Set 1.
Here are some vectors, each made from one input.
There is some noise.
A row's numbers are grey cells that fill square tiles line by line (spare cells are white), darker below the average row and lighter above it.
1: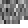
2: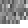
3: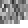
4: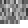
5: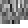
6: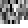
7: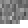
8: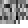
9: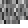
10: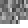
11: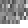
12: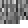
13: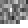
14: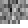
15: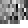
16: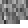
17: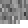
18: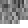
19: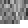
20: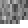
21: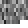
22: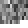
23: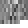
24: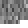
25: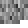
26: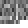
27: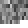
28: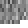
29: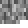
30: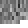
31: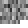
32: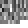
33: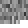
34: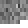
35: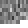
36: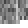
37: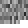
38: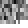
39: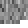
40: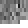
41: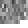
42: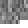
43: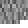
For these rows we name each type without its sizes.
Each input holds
a point on a line.
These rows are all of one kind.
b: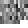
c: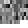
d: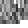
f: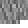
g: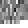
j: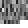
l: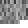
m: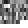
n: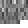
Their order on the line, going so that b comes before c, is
d, b, f, l, g, c, j, n, m.
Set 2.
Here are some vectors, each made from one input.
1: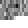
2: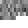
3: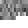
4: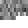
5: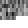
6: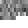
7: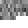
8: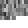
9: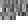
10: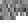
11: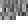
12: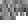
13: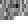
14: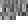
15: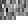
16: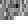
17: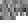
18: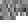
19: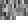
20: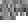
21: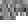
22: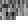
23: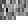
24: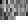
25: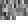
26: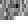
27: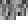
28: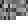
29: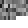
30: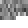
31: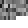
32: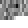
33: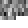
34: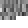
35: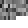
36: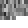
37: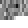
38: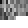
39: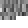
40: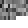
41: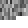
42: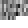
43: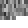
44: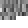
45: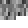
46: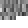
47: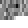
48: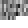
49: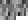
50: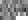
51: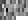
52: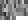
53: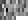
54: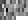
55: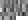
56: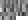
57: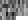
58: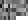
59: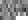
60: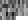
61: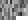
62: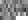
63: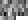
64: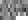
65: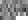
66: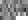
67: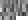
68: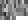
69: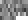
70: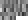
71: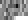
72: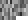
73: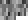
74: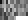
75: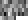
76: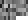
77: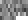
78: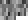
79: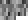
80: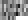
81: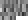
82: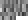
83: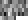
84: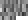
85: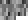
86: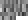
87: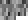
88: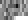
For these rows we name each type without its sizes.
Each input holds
a label.
